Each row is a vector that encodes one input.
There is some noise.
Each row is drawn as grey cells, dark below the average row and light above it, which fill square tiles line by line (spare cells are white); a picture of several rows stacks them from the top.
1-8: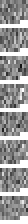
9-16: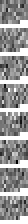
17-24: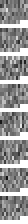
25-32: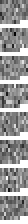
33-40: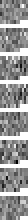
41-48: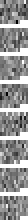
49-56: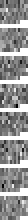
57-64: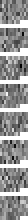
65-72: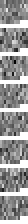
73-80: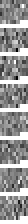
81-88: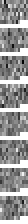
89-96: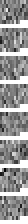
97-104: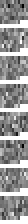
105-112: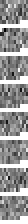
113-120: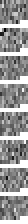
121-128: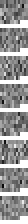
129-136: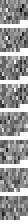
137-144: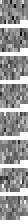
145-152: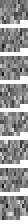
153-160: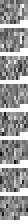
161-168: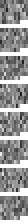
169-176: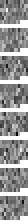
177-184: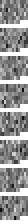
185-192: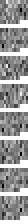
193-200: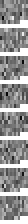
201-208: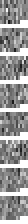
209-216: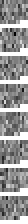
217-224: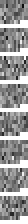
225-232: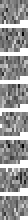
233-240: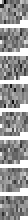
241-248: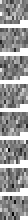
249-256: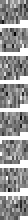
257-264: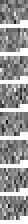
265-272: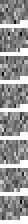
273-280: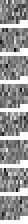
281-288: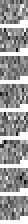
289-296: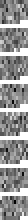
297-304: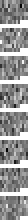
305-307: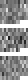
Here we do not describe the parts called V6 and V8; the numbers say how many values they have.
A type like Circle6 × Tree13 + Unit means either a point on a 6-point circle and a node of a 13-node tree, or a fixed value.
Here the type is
(Bool × Bool × Bool × Bool + V6) × V8 + Label5.
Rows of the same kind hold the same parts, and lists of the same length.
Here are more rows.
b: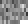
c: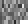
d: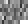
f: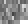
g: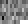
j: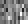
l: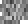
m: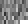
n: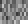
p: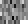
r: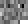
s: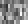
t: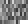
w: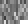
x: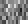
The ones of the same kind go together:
b, c, d, f, g, j, m, n, r, s, w
l, p
t, x

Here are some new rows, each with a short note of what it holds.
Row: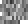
one of 5 labels
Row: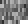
a value of V6 and a value of V8
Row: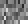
four true/false values and a value of V8
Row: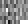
one of 5 labels
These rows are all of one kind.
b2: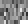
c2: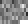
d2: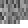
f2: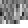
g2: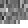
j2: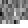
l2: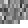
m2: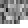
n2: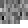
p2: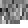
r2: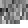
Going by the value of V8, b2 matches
f2, j2, p2 and r2.
